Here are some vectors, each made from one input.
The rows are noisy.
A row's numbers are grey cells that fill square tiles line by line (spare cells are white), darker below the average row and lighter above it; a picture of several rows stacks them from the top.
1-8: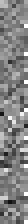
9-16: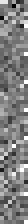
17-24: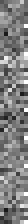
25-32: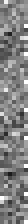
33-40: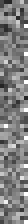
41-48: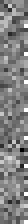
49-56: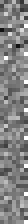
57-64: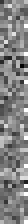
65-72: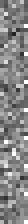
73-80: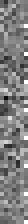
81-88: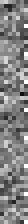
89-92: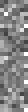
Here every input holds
a true/false value, together with either a fixed value, or a node of a 9-node tree.
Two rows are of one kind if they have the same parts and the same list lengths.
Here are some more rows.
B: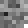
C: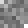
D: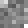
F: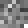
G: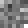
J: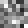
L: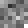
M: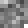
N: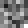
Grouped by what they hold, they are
B, D, G, J, L, M, N
C, F

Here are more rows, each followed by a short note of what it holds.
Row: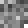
a true/false value
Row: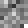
a node of a 9-node tree and a true/false value
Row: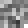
a node of a 9-node tree and a true/false value
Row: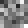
a true/false value
